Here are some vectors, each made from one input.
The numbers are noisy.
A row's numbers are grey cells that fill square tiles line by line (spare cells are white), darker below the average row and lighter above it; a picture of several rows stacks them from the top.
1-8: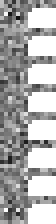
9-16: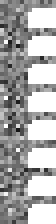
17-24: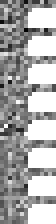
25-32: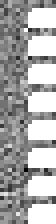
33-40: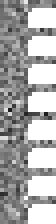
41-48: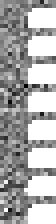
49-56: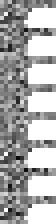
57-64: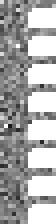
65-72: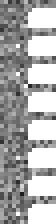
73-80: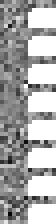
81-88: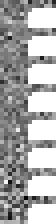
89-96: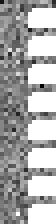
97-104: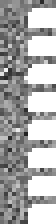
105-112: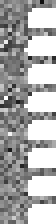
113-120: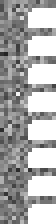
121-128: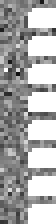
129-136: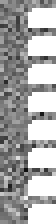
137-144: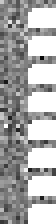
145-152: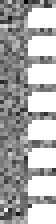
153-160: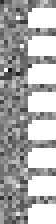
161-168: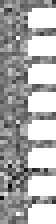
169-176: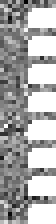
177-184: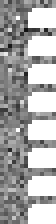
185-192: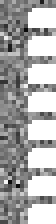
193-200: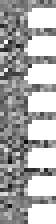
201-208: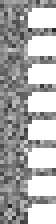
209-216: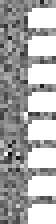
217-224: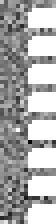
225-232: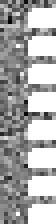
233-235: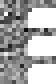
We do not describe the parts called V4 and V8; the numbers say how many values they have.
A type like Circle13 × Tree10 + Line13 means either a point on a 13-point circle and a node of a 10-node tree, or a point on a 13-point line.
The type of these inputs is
Bool × Line5 + (Line9 + V8) × V4.
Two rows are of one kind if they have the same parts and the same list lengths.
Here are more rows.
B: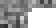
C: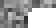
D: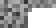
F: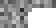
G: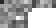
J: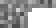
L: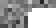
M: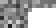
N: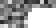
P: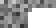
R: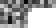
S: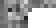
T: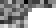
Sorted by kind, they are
B, C, D, J, L, P, S
F, G, M
N, R, T

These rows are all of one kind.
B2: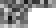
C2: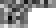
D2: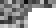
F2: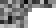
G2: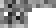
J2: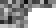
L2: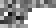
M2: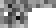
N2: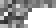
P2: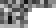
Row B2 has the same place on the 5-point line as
C2, G2 and M2.
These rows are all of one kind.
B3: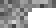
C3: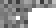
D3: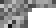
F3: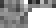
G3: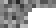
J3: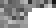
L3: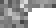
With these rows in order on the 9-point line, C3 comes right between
D3 and L3.
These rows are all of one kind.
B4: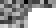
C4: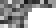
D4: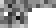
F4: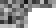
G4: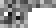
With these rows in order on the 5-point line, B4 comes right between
C4 and F4.
